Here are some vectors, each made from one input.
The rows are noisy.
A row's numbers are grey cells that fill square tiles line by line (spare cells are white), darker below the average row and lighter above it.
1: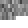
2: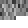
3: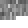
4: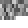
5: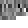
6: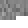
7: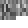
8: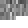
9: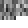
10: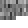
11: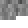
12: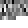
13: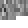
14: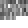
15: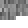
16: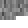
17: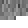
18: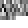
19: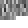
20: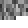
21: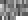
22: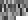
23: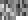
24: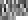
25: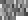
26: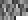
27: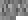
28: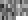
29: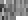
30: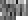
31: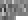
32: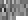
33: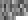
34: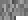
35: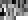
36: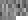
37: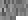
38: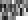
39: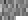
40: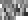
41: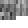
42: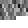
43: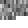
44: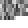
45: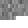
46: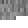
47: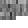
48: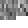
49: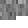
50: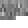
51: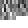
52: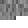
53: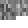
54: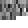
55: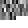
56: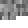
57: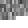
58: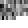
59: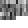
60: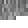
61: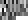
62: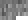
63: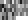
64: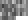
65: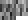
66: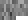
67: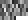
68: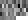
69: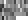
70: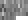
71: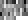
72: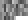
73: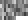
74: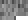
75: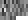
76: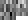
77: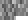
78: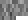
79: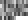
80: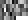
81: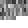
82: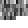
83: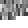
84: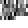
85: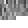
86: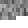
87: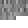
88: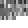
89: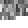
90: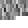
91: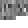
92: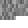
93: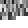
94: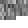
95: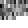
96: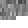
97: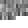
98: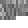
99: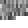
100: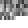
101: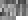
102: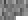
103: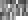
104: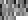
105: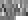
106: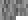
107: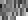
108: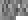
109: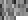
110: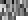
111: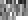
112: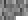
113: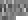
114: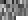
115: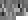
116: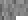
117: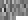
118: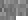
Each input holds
three true/false values.
